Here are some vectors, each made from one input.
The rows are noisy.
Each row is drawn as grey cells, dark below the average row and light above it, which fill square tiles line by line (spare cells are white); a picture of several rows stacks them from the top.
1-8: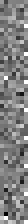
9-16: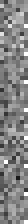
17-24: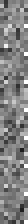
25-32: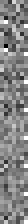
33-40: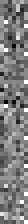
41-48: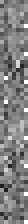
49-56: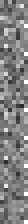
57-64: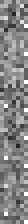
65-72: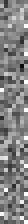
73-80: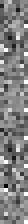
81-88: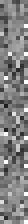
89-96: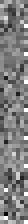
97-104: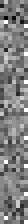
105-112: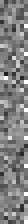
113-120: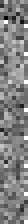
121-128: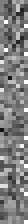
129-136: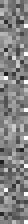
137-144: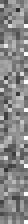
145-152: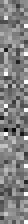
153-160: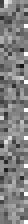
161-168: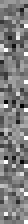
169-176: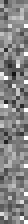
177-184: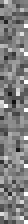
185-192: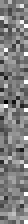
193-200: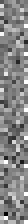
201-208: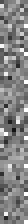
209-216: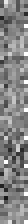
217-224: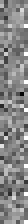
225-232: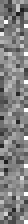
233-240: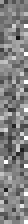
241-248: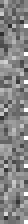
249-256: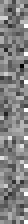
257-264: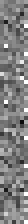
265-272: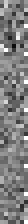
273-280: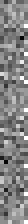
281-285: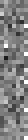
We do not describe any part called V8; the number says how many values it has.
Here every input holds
a point on a 7-point line, together with a list of up to two items, each a true/false value and a value of V8.
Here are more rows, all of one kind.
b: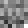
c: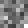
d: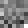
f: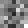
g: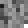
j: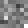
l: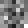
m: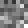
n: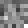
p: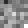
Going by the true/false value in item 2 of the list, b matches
d, f and g.
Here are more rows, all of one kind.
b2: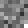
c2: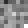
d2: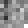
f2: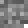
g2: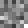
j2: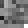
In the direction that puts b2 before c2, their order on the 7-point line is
g2, b2, j2, f2, c2, d2.
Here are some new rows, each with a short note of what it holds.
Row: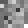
a point on a 7-point line, together with a list of one item
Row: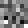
a point on a 7-point line, together with the empty list
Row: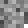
a point on a 7-point line, together with a list of one item
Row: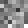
a point on a 7-point line, together with a list of one item
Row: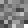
a point on a 7-point line, together with a list of one item
